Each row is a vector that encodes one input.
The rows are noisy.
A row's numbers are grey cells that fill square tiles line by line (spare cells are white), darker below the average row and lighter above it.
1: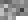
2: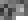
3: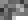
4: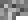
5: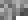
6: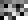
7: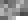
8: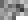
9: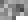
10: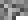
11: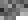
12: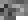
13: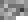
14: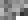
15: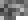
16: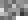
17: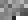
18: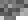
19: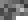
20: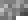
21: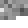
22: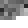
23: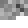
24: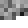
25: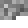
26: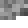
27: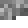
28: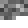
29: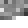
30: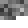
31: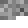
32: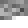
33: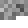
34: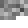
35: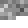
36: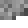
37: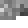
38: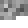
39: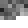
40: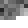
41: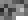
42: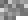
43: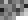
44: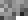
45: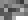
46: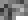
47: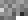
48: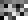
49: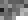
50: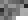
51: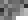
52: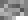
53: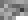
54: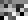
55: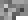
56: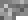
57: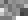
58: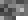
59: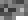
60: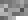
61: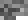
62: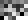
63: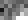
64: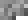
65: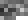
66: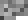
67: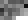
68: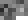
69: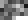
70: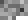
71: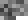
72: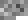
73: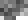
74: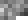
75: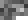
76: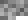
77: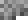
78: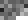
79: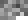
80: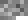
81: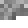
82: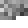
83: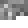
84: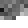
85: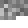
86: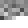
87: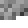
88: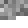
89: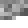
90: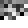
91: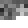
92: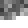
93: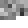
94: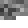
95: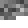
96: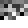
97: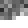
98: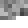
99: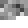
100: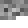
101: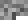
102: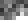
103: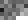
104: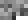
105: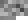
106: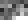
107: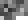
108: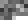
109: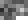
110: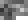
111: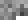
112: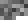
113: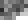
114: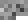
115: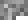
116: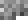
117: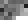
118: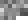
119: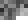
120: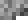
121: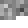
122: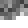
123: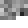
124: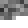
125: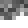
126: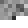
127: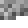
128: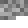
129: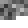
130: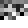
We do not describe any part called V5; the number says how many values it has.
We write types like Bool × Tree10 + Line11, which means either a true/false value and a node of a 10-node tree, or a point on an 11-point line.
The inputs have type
List2(Bool × V5).
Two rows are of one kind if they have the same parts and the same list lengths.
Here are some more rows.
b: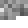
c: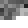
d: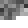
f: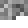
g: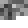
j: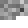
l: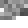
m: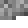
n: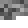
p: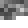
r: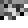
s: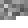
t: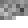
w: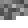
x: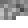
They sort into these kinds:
b, f, j, l, m, s, t, x
c, d, g, n, p, w
r

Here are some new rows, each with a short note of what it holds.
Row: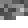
a list of one item
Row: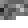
a list of one item
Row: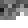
a list of one item
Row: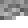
a list of two items
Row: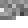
a list of two items
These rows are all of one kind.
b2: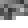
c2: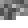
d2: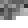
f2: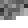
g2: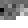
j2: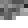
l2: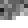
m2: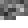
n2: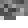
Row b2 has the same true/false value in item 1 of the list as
c2, m2 and n2.
